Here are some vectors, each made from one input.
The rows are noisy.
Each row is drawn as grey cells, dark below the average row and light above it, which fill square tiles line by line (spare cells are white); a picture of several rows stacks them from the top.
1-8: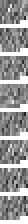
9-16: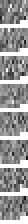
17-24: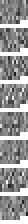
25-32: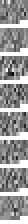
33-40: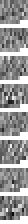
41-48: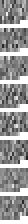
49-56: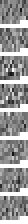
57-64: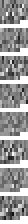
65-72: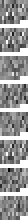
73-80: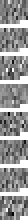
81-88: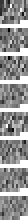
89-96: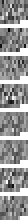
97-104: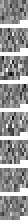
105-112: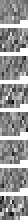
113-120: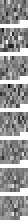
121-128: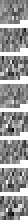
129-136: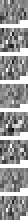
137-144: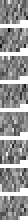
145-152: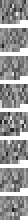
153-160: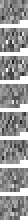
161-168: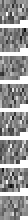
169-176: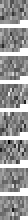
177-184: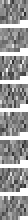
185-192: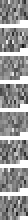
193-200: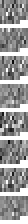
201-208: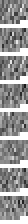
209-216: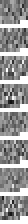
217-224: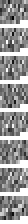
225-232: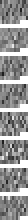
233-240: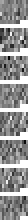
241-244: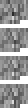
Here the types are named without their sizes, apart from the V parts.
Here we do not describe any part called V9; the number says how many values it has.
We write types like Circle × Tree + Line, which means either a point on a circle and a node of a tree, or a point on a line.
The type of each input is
Line × (Tree + V9).
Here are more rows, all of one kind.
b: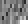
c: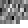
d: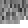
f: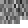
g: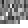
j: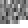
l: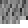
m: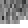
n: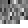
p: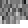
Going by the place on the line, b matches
d, l, m and p.
